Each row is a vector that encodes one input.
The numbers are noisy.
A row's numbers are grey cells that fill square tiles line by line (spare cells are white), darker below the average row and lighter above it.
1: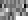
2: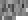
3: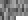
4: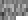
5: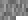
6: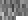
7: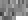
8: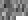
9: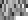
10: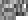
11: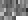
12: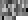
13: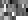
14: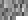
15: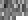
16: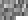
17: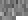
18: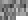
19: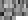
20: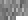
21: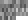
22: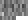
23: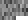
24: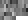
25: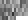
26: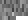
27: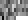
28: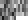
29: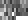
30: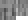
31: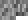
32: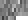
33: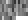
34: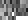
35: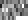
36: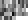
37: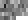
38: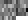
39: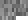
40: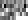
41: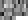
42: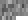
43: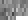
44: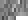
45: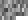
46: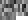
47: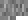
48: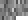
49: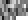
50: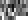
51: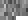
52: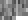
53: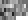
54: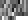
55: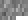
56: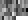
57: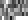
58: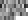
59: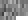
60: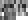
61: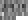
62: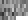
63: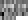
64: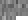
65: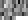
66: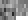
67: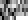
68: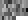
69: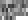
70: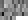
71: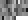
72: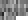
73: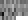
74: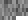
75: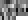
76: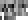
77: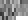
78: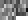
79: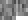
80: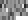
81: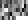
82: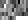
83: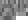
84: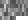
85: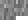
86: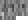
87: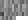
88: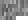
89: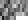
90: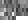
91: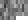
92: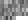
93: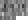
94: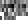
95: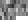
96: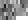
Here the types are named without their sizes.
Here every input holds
either a fixed value, or four true/false values.
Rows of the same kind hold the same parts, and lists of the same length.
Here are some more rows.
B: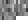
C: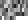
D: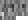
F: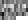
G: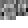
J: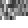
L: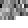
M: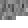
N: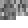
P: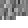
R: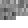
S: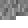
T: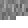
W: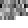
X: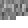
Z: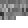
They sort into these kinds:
B, C, D, F, G, J, M, N, P, R, S, T, X, Z
L, W

